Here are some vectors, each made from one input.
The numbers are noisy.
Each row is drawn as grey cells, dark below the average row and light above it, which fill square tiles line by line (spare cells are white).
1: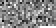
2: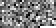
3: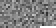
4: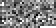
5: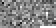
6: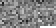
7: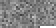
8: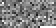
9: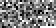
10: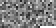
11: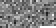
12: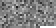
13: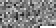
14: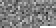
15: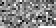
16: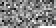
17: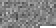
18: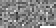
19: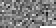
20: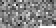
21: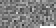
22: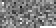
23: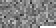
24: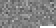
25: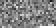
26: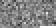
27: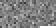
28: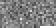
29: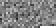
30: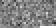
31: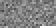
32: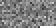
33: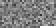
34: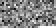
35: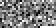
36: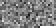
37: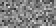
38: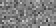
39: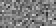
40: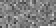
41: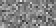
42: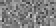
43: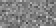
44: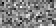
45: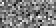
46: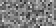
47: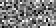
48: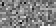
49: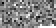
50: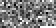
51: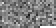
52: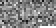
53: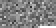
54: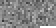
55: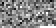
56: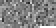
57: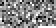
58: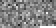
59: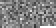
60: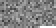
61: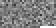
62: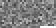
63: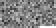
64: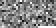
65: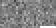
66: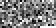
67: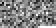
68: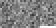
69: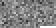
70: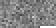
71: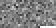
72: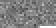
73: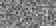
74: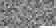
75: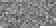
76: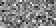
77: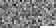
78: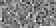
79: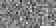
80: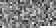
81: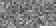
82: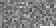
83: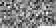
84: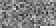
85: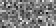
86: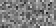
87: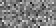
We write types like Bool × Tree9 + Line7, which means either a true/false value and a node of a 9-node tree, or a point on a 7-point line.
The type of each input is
Circle9.
